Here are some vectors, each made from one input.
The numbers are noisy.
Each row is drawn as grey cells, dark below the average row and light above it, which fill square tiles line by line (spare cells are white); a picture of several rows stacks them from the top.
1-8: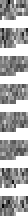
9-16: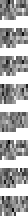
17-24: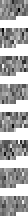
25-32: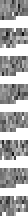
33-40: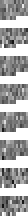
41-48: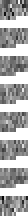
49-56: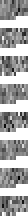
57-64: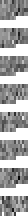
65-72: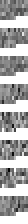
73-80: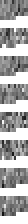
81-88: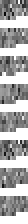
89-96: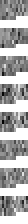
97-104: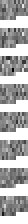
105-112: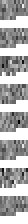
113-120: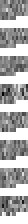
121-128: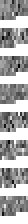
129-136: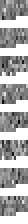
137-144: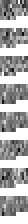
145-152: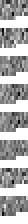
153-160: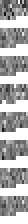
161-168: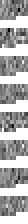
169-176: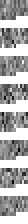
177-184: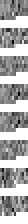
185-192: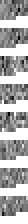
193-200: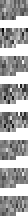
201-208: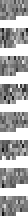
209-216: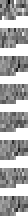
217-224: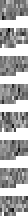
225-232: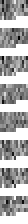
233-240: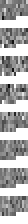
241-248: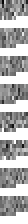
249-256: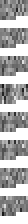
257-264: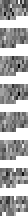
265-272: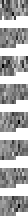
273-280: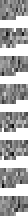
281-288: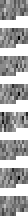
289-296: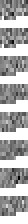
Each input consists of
either a point on a 12-point line, or a node of a 16-node tree.
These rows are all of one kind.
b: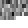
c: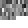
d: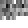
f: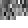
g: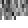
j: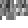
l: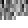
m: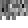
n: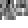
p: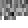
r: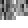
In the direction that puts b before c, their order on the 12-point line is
r, l, g, p, b, c, f, m, d, j, n.
